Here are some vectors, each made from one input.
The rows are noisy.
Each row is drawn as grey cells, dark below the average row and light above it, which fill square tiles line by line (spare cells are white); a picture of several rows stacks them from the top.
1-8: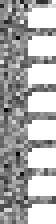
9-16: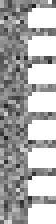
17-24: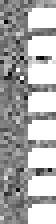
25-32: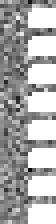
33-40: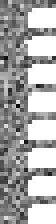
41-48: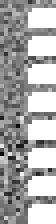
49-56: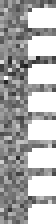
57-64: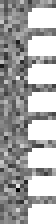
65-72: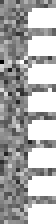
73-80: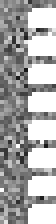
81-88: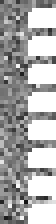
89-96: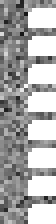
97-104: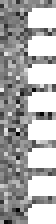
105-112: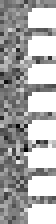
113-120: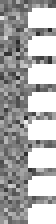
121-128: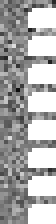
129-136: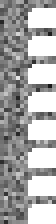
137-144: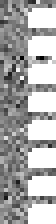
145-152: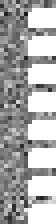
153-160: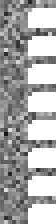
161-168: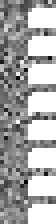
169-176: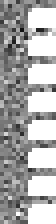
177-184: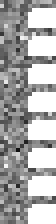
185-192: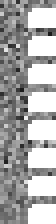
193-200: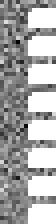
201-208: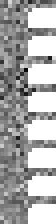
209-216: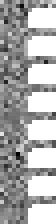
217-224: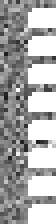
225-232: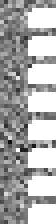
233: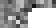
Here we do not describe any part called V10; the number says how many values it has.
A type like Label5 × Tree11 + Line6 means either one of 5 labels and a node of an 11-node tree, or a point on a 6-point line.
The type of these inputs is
List2(Label5 × V10).
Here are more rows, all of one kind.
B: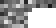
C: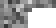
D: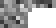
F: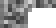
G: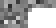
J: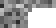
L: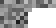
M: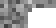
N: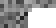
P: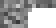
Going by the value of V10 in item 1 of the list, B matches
C, J, M and P.
